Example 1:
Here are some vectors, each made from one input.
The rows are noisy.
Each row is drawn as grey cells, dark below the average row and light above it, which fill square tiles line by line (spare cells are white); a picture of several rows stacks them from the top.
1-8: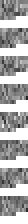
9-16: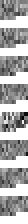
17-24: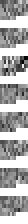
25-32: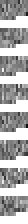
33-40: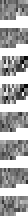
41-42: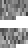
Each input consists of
a list of up to two points on a 4-point line.
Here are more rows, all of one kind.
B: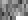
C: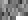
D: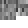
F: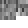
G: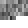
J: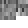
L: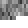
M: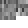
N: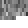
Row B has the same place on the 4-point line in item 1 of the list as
C, G and L.
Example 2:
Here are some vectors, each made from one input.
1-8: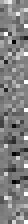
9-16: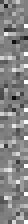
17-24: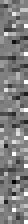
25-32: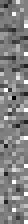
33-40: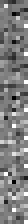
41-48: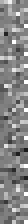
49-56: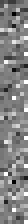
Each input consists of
either a fixed value, or a node of a 7-node tree, or three true/false values.
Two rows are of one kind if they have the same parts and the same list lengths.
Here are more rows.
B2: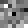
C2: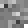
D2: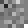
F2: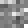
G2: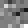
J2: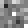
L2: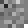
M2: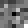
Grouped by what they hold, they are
B2
C2, D2, F2, J2, L2
G2, M2

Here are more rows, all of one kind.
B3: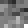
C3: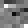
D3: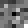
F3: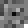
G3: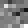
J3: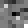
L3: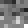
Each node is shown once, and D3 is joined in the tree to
F3 and J3.
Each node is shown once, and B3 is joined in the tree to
J3 and L3.
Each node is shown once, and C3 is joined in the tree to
G3 and J3.
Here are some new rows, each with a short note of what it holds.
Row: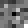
a node of a 7-node tree
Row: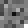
a node of a 7-node tree
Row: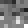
a node of a 7-node tree
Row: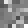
three true/false values
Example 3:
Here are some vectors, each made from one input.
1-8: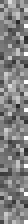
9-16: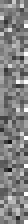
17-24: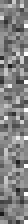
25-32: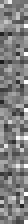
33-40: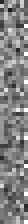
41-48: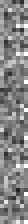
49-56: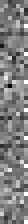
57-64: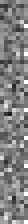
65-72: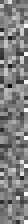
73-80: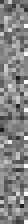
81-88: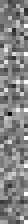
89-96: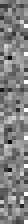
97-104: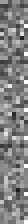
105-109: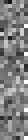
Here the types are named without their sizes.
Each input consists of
either a point on a line, or four true/false values.
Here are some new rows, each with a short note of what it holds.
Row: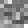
four true/false values
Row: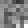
four true/false values
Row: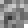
four true/false values
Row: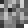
four true/false values
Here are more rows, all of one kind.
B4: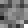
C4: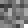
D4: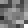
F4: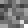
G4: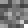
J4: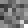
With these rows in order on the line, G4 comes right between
B4 and F4.
